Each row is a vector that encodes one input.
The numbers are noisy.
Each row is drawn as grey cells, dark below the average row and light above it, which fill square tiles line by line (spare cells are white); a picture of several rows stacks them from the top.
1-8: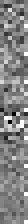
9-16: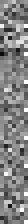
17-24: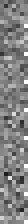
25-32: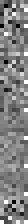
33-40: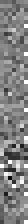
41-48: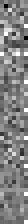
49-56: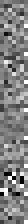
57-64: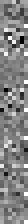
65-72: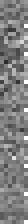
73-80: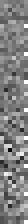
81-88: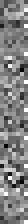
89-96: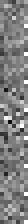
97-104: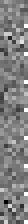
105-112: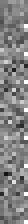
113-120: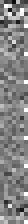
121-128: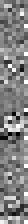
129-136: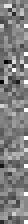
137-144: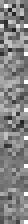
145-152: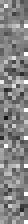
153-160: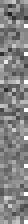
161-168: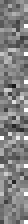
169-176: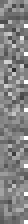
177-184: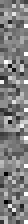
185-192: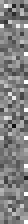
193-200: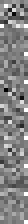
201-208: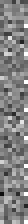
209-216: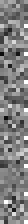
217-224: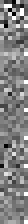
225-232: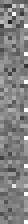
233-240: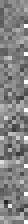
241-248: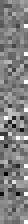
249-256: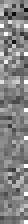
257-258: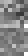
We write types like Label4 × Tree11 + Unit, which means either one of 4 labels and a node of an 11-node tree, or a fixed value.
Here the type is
Label8 × (Label8 + Line9) + Line7 + Tree10.
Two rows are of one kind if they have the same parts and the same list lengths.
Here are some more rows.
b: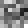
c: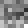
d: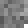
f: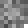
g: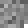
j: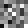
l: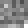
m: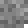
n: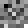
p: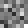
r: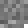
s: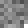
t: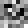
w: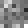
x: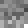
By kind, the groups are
b, f, g, j, l, s, w
c, x
d, n, r, t
m, p

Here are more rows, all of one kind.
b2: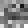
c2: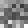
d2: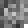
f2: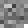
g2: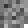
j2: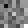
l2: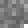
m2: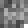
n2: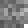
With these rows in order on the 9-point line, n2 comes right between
b2 and c2.
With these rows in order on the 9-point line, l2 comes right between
f2 and j2.
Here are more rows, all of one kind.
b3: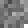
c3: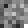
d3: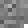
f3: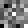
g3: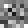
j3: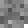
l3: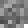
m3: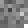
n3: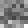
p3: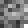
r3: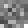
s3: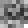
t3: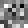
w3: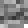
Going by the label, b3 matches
d3, p3 and s3.
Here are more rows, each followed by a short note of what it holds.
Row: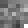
one of 8 labels and a point on a 9-point line
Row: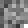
one of 8 labels and a point on a 9-point line
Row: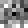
a point on a 7-point line
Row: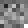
a node of a 10-node tree
